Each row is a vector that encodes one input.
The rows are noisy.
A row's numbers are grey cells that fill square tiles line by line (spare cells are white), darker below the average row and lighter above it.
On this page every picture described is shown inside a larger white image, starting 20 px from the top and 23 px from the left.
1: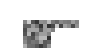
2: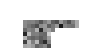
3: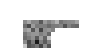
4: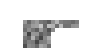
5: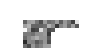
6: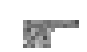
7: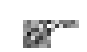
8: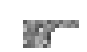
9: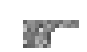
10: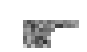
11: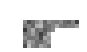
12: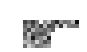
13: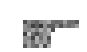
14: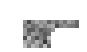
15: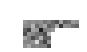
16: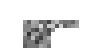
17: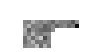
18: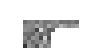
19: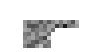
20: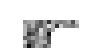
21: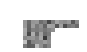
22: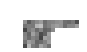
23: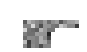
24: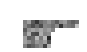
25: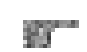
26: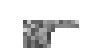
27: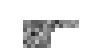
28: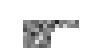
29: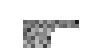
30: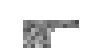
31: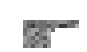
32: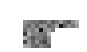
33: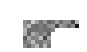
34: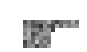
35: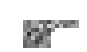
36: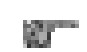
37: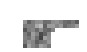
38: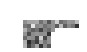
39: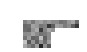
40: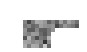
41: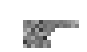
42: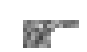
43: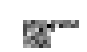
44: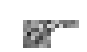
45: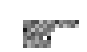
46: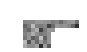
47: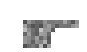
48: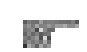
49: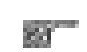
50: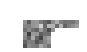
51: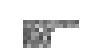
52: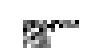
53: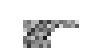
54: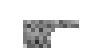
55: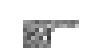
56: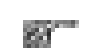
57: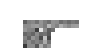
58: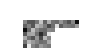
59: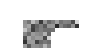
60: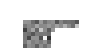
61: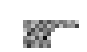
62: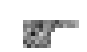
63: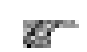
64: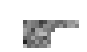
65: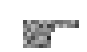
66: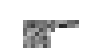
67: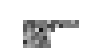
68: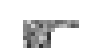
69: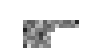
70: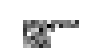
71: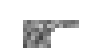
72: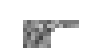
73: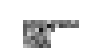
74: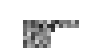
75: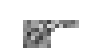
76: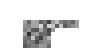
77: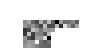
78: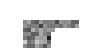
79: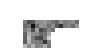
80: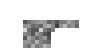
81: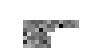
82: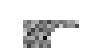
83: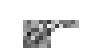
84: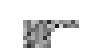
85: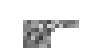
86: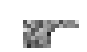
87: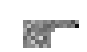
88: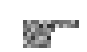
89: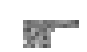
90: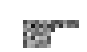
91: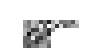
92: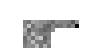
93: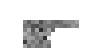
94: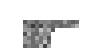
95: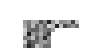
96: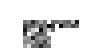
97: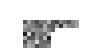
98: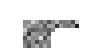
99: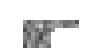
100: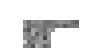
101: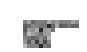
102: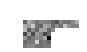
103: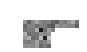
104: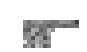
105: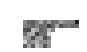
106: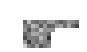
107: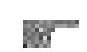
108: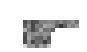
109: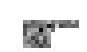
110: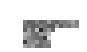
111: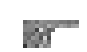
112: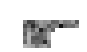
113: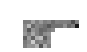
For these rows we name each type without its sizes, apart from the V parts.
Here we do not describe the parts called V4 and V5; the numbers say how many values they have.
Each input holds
a value of V4, together with either a fixed value, or a label, a true/false value and a value of V5.
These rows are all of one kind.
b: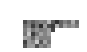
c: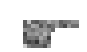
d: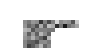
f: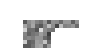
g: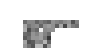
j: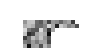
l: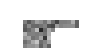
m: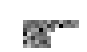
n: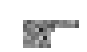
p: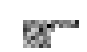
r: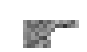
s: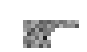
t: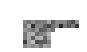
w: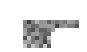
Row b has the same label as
l, n and s.
